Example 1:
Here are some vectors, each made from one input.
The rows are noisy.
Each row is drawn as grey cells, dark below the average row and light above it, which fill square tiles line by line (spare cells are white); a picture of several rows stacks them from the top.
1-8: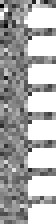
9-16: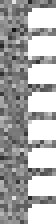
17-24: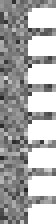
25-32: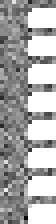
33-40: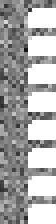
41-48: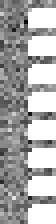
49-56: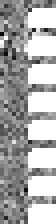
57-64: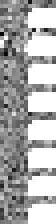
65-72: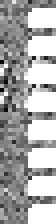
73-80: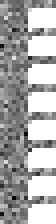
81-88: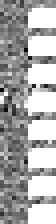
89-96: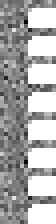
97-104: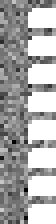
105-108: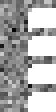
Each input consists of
a list of up to two points on an 8-point line.
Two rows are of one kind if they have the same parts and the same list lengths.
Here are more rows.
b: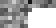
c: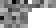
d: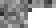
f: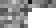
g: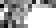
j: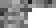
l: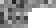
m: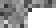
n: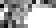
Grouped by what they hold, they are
b, d, f, j, m
c, l
g, n

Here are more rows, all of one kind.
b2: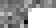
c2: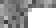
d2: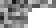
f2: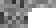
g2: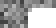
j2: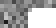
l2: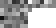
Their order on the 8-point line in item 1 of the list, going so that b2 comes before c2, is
b2, c2, j2, g2, f2, d2, l2.
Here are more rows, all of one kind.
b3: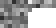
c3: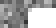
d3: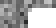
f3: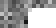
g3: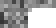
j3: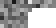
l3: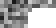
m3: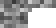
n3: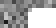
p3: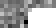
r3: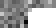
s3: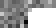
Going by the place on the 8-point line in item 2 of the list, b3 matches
r3 and s3.
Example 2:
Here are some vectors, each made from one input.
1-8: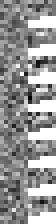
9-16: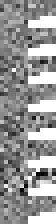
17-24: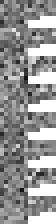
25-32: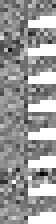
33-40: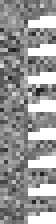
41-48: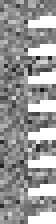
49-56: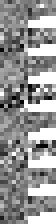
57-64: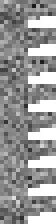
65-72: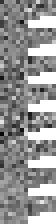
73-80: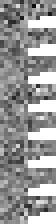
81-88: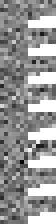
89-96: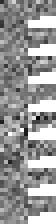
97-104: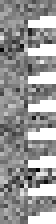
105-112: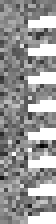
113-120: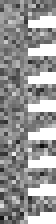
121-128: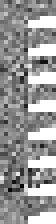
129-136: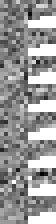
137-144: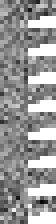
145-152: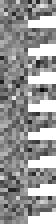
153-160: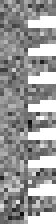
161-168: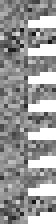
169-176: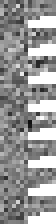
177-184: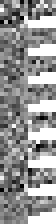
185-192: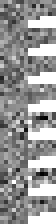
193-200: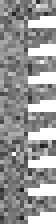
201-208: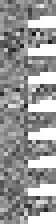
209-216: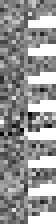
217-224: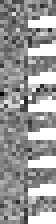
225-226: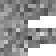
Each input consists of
either a point on a 13-point circle, or a point on a 10-point line.
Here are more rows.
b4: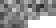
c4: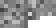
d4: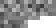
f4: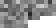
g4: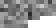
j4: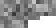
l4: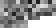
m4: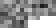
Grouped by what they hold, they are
b4, d4, m4
c4, f4, g4, j4, l4

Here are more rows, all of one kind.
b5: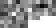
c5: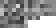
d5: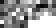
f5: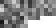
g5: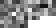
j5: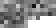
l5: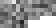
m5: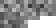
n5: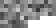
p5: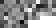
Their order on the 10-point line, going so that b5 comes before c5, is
l5, j5, b5, g5, d5, n5, m5, f5, p5, c5.
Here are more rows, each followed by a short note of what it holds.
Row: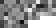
a point on a 10-point line
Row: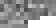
a point on a 13-point circle
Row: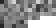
a point on a 10-point line
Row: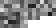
a point on a 10-point line
